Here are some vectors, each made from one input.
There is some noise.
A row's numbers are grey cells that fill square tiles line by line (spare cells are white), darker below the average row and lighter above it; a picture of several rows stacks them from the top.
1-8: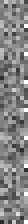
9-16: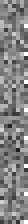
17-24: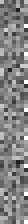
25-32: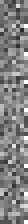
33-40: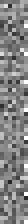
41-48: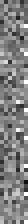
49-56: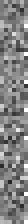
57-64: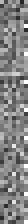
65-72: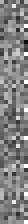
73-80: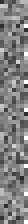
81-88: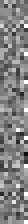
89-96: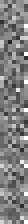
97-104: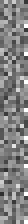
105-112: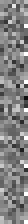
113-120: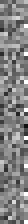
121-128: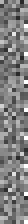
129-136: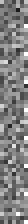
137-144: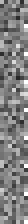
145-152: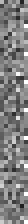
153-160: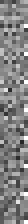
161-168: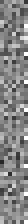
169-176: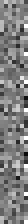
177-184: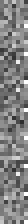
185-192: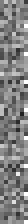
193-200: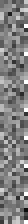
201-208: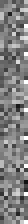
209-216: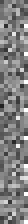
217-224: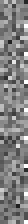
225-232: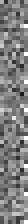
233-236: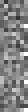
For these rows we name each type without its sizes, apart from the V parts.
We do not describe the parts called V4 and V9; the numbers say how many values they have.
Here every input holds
either a true/false value, a value of V4 and a value of V9, or a list of points on a line.
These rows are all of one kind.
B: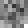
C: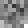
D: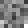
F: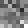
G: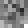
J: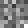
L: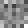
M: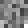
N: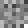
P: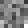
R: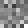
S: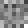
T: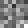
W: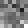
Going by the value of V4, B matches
C, F, G and W.
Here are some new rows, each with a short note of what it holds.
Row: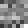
a list of two items
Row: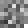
a list of one item
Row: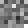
a list of one item
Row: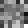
the empty list
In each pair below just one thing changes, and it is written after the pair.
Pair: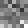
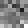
the value of V9
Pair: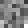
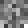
the true/false value
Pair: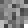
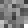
the value of V9
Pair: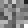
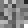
the value of V9
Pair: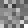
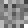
the true/false value
